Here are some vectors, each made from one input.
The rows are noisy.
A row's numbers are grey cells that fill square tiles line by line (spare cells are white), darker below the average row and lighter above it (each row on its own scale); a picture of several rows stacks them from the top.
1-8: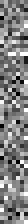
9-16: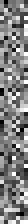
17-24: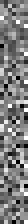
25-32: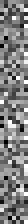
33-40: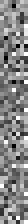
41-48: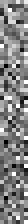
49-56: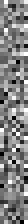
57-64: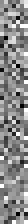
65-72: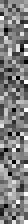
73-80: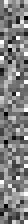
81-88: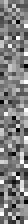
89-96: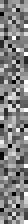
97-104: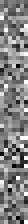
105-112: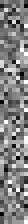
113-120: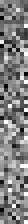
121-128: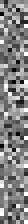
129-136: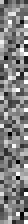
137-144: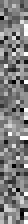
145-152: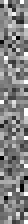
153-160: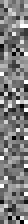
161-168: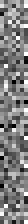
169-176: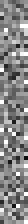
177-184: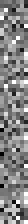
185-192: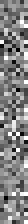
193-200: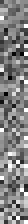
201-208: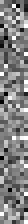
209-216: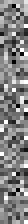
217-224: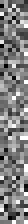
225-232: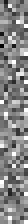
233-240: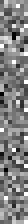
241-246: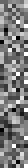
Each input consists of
four true/false values, together with either one of 10 labels, or a node of a 13-node tree.
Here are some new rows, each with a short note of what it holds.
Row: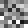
a node of a 13-node tree and four true/false values
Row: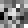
one of 10 labels and four true/false values
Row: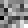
one of 10 labels and four true/false values
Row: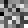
a node of a 13-node tree and four true/false values
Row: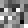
one of 10 labels and four true/false values
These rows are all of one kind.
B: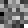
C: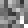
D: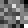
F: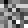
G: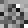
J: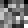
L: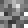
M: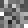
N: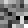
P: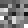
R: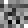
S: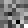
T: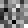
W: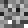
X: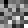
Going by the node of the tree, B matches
D, F, S and X.
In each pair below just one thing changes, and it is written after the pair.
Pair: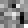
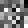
the label
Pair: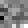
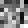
one of the four true/false values
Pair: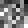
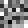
the label
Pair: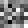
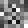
the label
